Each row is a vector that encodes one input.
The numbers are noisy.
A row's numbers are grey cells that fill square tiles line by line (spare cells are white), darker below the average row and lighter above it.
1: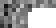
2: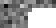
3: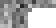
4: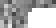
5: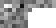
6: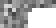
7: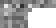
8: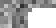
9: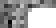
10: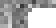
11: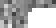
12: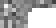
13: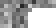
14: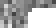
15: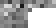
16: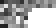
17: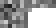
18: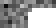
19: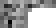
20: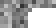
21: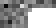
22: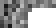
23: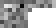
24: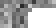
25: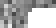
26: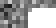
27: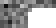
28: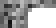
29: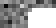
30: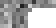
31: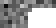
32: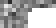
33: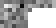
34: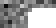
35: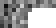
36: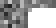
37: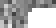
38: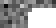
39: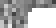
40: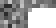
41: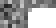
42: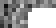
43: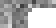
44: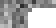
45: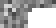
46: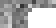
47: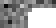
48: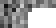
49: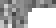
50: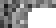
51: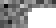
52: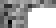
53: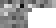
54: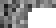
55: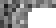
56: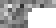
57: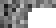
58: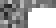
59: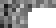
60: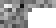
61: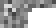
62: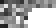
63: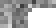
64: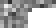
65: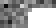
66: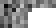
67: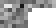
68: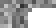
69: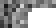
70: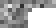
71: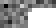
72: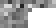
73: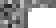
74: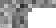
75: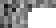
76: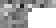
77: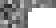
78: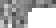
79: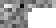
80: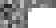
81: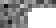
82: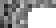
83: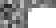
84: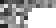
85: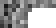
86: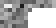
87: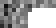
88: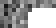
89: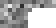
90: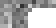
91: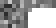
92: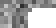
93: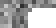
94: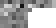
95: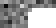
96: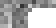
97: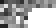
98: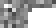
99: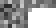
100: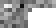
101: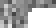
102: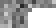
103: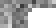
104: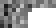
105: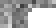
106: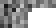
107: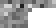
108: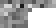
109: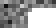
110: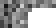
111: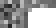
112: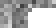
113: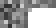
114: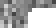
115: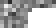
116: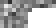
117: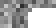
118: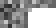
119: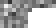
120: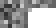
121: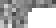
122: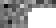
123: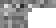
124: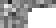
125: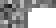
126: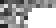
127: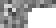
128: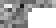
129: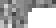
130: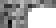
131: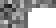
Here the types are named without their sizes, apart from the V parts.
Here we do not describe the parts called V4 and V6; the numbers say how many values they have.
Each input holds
either a value of V4 and a value of V6, or a list of points on a line.
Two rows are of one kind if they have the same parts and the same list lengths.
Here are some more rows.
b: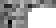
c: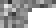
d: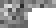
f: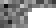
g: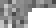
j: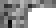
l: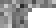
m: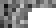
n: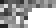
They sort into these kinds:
b, f, j, m
c, g
d, l
n

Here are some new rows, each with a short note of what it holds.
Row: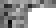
a value of V4 and a value of V6
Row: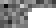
a value of V4 and a value of V6
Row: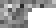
a list of two items
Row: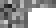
a value of V4 and a value of V6
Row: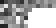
the empty list
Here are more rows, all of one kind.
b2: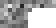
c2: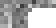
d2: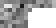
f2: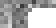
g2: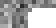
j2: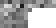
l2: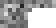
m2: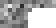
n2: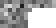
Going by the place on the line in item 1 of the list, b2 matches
l2, m2 and n2.
